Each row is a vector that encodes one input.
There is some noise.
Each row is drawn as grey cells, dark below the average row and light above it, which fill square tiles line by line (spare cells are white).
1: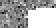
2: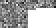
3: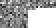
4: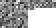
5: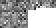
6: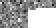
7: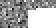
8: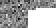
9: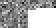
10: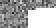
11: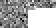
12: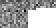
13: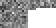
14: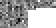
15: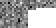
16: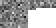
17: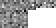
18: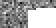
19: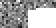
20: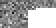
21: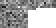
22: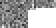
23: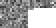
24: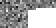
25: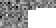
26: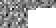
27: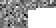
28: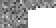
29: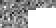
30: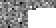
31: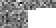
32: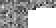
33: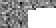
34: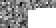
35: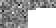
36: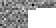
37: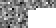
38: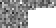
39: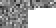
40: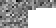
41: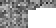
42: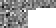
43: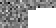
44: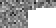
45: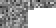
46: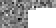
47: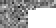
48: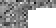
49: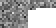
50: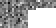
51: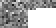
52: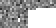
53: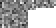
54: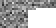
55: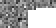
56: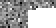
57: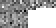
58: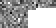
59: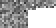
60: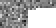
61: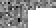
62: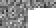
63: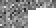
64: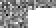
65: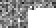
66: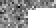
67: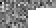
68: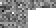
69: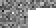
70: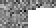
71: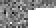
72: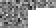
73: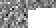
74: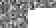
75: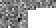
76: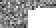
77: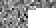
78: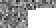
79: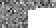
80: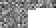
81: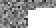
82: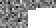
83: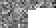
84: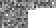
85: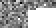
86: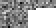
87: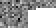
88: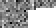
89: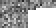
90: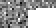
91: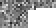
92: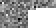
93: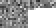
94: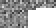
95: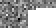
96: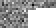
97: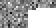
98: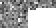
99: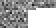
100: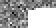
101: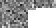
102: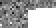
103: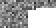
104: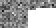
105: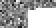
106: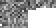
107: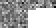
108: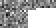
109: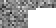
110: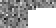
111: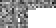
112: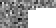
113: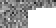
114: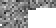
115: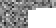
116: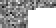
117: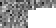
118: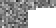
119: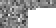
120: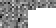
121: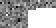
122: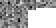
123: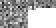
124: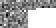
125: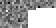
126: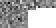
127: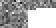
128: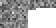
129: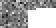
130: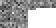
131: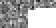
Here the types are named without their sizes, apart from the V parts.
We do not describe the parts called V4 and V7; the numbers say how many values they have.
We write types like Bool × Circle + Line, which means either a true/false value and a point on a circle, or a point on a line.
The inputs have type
(Bool × Bool × Bool + Unit) × (Label × V4 + V7).
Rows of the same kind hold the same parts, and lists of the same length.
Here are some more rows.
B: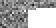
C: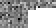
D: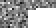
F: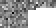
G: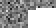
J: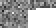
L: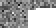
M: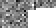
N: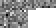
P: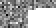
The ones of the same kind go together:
B, J, L, N
C, G
D, P
F, M

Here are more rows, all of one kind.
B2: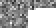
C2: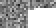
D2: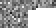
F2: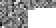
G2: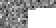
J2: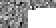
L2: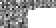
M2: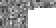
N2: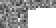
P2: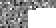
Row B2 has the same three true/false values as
J2 and L2.
